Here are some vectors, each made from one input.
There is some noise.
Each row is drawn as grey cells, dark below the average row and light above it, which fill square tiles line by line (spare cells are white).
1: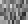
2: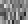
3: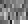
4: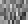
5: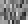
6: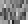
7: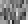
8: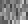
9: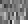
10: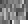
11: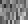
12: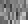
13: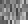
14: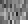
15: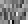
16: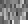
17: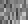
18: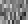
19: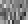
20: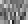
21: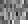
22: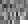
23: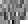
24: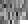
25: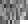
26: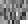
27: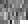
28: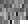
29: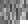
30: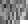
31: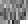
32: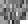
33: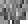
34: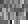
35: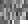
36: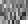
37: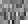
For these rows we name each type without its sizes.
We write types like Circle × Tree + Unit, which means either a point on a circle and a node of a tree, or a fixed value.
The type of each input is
Bool × Line × Line.
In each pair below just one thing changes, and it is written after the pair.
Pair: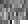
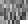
the true/false value
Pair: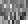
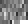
the true/false value
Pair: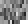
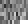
the true/false value
